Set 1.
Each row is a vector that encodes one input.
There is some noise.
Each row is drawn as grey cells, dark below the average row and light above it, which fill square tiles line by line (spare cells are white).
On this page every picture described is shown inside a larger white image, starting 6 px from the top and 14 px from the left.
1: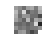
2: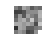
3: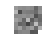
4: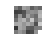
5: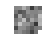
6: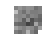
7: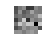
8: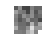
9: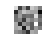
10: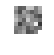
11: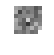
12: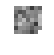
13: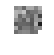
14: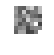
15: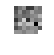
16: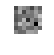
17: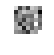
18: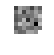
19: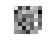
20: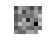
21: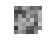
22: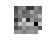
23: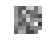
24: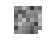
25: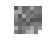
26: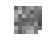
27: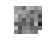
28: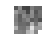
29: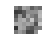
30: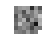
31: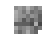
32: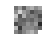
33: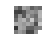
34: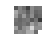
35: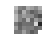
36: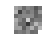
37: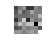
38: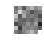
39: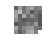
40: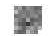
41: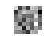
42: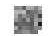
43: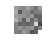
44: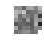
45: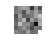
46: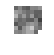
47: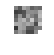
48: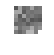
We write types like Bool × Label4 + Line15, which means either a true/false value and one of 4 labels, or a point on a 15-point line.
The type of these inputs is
List2(Line5).
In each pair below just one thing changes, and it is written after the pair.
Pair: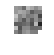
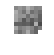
the place on the 5-point line in item 2 of the list
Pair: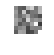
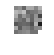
the place on the 5-point line in item 1 of the list
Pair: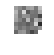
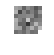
the place on the 5-point line in item 2 of the list
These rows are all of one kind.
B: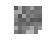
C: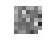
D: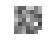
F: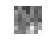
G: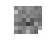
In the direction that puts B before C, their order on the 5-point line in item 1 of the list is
F, B, G, C, D.
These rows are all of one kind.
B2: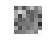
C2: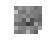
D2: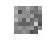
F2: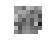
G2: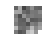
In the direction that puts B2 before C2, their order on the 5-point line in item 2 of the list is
B2, F2, D2, C2, G2.
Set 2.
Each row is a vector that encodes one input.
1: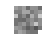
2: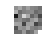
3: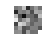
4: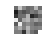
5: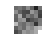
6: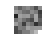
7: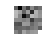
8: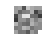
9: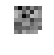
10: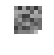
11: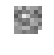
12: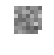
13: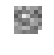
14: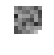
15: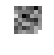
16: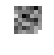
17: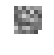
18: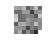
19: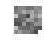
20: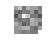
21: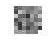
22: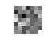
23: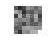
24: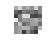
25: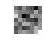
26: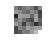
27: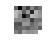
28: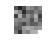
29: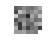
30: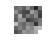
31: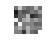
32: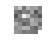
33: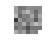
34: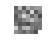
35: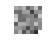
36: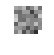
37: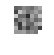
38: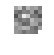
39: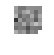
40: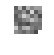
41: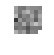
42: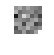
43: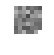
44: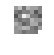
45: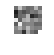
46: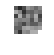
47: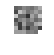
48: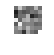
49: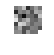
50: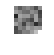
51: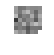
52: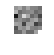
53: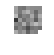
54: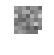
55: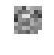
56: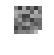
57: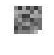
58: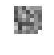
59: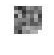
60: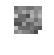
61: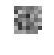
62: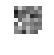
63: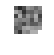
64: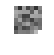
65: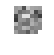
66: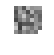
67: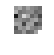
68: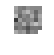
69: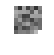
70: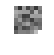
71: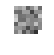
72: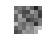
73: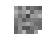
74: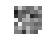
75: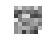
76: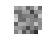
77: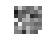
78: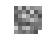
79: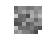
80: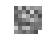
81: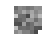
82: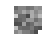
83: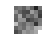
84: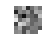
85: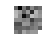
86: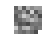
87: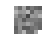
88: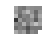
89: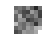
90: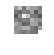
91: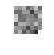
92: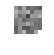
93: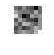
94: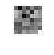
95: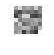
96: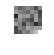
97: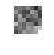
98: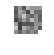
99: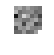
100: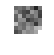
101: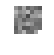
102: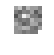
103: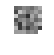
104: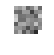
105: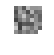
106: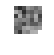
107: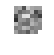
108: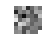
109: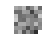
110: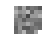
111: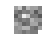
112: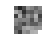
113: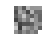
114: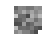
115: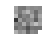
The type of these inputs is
Bool × Tree10.
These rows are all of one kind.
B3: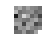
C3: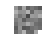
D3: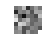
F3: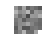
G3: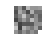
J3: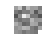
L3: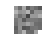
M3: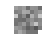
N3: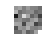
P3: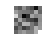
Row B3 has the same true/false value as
G3, J3 and N3.
